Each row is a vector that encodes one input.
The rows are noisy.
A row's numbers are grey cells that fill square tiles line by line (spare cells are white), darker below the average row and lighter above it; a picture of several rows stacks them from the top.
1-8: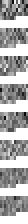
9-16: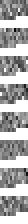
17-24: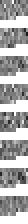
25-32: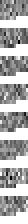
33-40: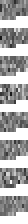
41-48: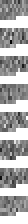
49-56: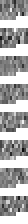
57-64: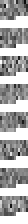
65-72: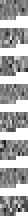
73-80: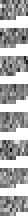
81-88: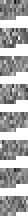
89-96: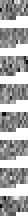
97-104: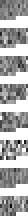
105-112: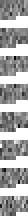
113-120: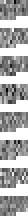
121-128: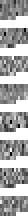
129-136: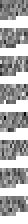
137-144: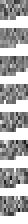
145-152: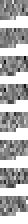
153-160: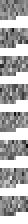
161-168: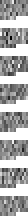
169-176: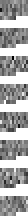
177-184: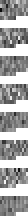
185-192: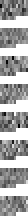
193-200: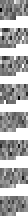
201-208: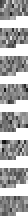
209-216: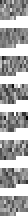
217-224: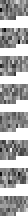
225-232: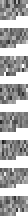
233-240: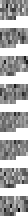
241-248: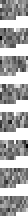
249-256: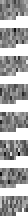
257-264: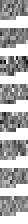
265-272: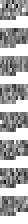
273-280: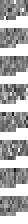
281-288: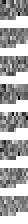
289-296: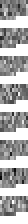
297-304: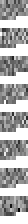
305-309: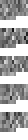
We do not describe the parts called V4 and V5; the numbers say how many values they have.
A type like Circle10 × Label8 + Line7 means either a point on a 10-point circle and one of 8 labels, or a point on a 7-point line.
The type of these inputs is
Bool × Bool × Bool × (Tree7 + V4) + List2(V5) × Tree9.
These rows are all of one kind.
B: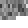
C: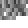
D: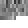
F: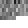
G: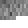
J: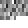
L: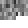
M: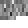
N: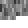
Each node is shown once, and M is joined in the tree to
G and J.
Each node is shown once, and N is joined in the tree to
F.
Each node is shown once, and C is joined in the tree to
B.
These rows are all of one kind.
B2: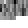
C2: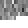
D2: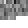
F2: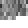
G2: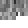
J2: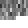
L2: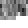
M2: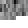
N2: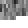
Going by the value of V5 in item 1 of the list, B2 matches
C2, D2 and L2.
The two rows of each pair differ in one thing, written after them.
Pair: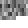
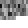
the value of V5 in item 1 of the list
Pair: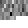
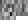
the value of V5 in item 1 of the list
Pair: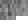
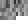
the value of V5 in item 1 of the list
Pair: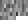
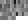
the node of the tree
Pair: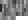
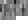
the value of V5 in item 1 of the list
